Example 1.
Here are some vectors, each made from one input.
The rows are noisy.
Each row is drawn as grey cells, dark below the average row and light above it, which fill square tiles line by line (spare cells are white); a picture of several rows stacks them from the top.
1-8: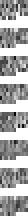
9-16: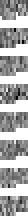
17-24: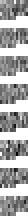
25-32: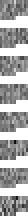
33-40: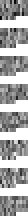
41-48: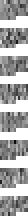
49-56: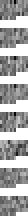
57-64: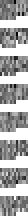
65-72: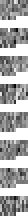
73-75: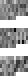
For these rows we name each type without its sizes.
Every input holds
a list of points on a line.
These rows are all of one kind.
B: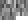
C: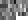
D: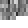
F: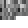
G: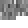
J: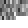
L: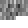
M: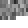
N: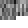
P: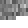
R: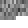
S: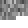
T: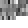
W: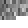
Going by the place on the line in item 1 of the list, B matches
J, R and S.
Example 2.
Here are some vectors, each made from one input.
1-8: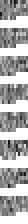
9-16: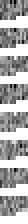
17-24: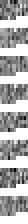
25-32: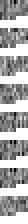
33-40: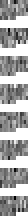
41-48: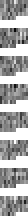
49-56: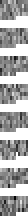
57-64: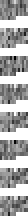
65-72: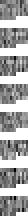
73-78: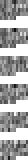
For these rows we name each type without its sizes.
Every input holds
a list of points on a line.
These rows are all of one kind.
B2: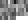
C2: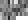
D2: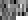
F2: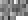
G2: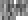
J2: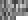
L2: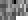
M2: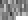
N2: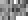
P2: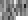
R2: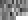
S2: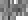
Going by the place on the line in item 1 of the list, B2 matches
J2 and L2.
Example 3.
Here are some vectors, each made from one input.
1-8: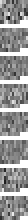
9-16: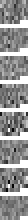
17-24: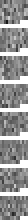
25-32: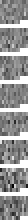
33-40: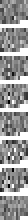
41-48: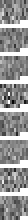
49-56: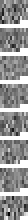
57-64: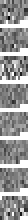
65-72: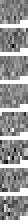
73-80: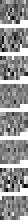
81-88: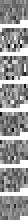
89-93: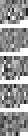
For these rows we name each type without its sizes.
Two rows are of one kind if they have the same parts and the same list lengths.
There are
2 kinds of row.
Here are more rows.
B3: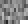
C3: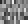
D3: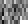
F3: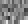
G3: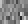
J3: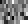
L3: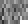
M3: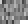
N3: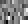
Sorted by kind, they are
B3, D3, L3, M3, N3
C3, F3, G3, J3

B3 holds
a point on a line.
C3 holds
three true/false values.
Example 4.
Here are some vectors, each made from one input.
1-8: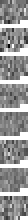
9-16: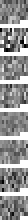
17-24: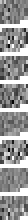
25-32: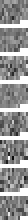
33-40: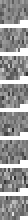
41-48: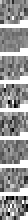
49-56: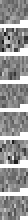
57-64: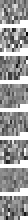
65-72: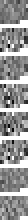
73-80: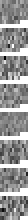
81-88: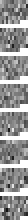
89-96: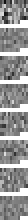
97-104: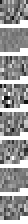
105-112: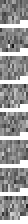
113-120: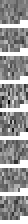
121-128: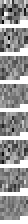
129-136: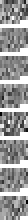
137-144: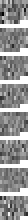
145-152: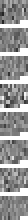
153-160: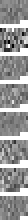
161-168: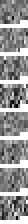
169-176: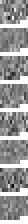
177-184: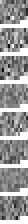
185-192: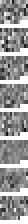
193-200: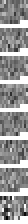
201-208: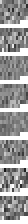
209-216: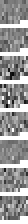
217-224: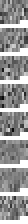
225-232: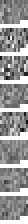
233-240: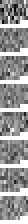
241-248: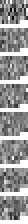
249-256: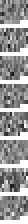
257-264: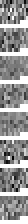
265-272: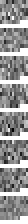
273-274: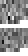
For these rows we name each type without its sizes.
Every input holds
a point on a line, together with either a fixed value, or three true/false values.
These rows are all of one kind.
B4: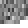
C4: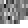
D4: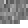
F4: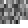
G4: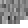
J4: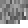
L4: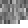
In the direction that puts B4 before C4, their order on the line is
L4, F4, B4, G4, C4, D4, J4.
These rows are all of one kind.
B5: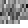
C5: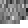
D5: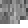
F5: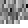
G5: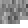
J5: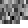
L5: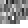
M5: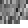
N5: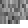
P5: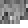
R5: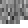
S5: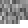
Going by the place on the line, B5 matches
C5, J5, L5 and S5.
